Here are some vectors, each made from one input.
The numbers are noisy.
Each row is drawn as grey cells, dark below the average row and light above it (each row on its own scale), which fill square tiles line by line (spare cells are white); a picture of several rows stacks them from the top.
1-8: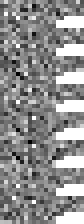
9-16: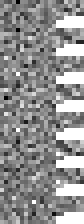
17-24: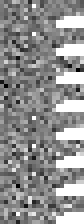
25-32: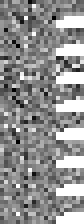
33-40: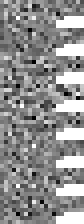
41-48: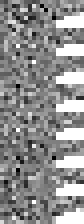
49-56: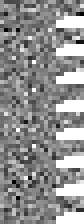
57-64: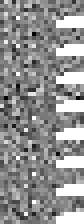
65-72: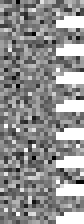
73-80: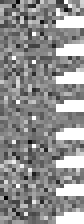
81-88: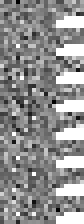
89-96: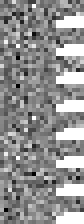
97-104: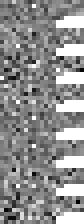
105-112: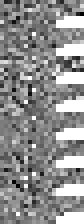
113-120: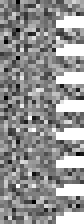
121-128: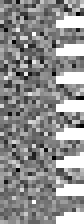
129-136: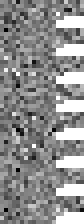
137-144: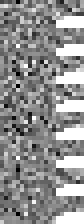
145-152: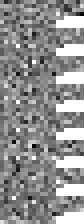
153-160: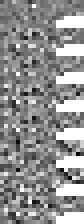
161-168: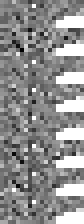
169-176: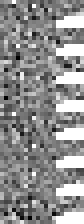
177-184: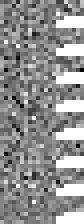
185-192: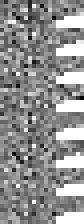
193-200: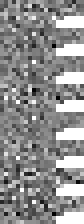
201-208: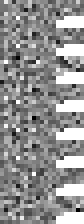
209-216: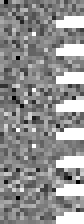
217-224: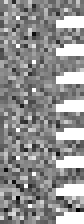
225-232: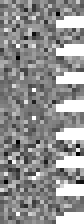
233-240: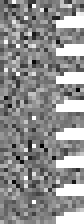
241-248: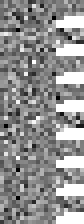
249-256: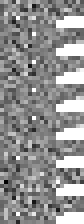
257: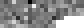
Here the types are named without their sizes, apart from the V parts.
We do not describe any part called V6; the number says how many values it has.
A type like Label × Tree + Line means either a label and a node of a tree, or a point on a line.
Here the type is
List(Line × V6).
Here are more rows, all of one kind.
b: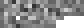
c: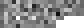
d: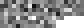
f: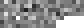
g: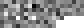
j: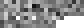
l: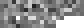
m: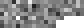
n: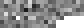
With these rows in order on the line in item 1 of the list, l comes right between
b and d.
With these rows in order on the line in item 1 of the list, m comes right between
c and j.
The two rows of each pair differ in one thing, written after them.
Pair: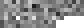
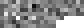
the value of V6 in item 1 of the list
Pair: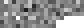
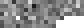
the value of V6 in item 1 of the list
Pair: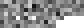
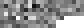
the value of V6 in item 1 of the list
